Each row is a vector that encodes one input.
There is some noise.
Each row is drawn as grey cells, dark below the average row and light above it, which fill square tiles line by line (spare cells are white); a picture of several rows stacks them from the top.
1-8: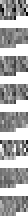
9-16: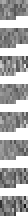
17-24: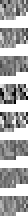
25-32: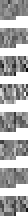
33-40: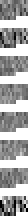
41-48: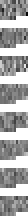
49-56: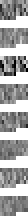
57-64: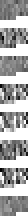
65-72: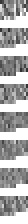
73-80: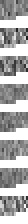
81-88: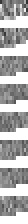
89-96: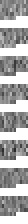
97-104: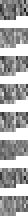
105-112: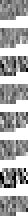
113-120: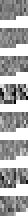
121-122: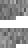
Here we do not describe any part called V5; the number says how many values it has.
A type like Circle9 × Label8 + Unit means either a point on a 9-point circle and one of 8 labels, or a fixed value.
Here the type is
Bool × Circle6 × List2(Line4) × V5.
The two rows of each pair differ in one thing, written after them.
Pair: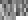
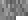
the place on the 4-point line in item 1 of the list
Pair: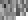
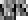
the place on the 4-point line in item 1 of the list
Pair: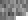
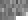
the place on the 6-point circle
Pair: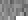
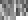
the place on the 4-point line in item 1 of the list
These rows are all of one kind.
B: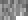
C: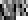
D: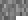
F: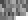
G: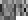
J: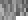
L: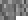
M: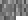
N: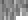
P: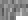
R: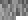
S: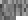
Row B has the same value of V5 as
N and P.
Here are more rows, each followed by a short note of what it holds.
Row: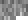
a point on a 6-point circle, a true/false value and a value of V5, together with a list of two items
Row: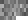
a point on a 6-point circle, a true/false value and a value of V5, together with the empty list
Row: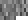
a point on a 6-point circle, a true/false value and a value of V5, together with a list of two items
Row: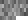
a point on a 6-point circle, a true/false value and a value of V5, together with the empty list
